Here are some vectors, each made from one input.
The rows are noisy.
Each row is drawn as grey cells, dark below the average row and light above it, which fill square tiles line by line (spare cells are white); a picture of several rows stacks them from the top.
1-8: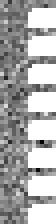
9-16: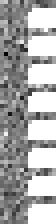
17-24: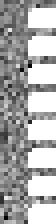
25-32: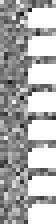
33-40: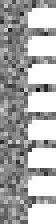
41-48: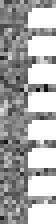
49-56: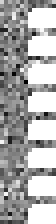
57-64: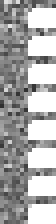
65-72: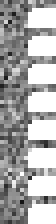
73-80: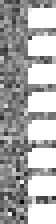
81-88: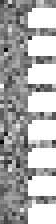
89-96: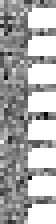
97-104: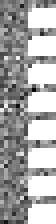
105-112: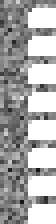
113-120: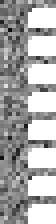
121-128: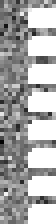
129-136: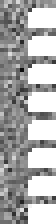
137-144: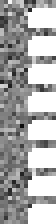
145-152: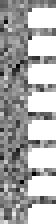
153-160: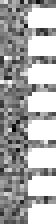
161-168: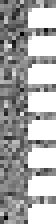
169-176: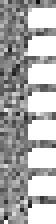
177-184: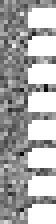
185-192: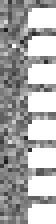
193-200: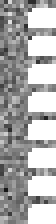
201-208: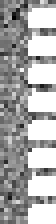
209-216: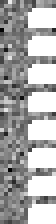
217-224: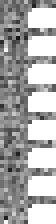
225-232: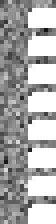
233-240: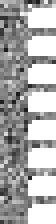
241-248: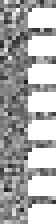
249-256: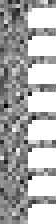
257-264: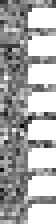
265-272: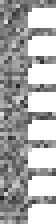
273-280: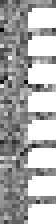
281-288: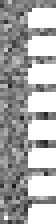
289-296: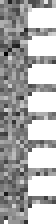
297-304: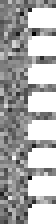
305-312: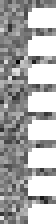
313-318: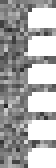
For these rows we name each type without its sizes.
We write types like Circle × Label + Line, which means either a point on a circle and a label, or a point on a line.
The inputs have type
Circle × Tree + List(Line).
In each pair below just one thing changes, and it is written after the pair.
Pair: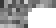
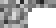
the node of the tree
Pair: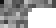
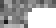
the node of the tree
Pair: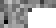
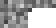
the place on the circle
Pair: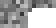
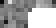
the node of the tree
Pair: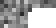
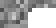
the node of the tree
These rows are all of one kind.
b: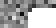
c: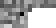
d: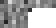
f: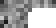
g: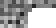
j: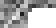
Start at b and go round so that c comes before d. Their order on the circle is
b, c, g, f, d, j.
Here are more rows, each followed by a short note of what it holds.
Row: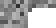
a point on a circle and a node of a tree
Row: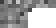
a point on a circle and a node of a tree
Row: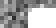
the empty list
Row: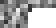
a point on a circle and a node of a tree
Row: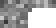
a point on a circle and a node of a tree
